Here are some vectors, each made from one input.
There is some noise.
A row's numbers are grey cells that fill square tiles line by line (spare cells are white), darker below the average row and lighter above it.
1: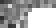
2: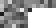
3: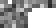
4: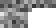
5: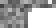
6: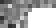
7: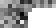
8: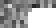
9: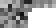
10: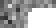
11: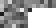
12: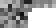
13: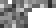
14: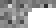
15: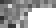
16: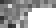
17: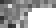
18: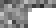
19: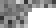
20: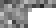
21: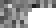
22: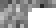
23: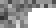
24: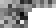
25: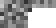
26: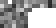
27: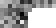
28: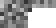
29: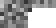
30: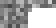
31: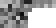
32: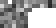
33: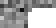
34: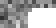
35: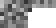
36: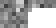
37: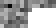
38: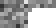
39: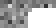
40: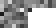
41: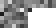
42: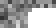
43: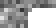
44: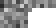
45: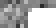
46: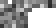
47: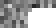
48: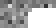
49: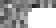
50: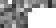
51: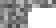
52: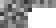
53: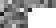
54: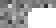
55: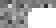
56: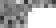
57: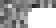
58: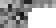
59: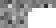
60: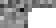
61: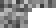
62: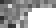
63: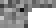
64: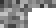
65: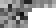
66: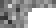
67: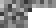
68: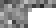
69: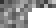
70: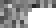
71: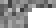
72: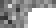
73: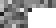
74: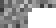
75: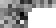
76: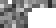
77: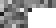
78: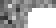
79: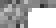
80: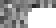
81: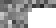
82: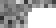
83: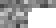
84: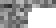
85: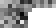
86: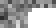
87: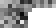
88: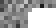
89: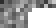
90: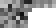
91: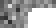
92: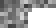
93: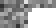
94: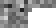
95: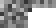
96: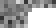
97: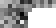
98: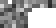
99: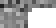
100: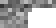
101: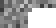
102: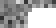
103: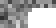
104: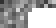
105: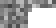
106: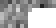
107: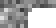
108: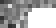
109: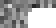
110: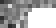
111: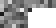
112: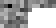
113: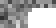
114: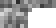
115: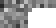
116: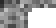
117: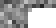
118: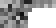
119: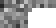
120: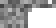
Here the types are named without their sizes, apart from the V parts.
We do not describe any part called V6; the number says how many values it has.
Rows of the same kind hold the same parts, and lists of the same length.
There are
3 kinds of row.
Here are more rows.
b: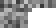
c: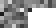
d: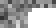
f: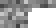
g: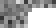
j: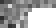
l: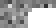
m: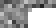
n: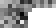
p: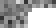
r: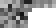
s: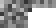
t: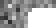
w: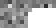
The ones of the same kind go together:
b, f, m
c, n, r, s
d, g, j, l, p, t, w

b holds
a node of a tree and a value of V6.
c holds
a point on a line.
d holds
a value of V6.
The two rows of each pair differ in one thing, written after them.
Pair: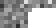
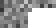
the node of the tree
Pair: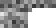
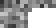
the value of V6
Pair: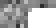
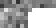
the node of the tree
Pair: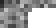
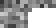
the node of the tree
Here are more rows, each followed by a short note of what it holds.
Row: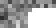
a value of V6
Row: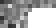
a value of V6
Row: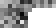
a point on a line
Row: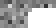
a value of V6
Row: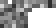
a point on a line
